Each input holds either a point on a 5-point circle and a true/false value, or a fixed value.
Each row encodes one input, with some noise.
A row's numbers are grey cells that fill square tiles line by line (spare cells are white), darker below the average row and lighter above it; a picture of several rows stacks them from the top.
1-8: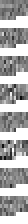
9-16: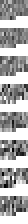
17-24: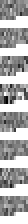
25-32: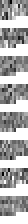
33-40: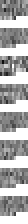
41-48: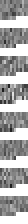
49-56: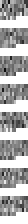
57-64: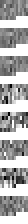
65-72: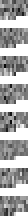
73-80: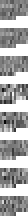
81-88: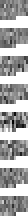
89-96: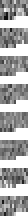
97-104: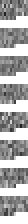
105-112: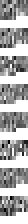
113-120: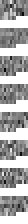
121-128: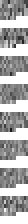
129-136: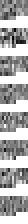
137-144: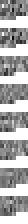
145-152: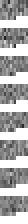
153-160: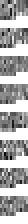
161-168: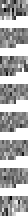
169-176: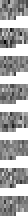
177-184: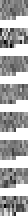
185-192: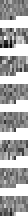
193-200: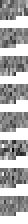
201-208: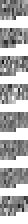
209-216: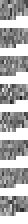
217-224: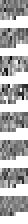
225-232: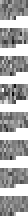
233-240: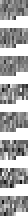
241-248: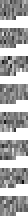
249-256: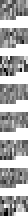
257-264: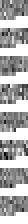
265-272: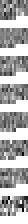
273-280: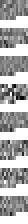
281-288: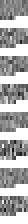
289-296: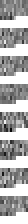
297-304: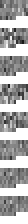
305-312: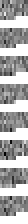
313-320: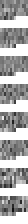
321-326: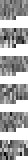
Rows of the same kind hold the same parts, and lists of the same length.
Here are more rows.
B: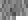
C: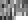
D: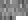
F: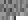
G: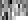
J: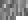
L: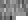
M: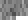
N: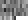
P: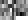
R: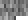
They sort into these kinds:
B, C, D, F, J, L, M, N, P, R
G

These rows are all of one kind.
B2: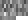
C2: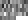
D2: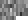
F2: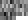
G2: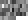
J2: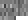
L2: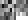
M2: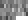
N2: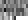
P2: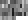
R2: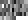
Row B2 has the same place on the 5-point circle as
C2, M2 and N2.
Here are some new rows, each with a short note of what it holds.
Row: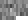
a point on a 5-point circle and a true/false value
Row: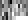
a fixed value
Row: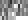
a fixed value
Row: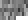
a point on a 5-point circle and a true/false value
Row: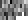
a point on a 5-point circle and a true/false value
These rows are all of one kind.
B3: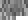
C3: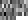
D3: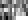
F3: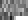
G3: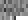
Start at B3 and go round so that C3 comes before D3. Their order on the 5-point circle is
B3, F3, C3, D3, G3.
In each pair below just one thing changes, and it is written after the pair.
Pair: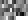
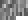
the place on the 5-point circle
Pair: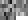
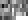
the true/false value
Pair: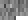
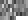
the true/false value
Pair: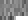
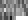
the place on the 5-point circle
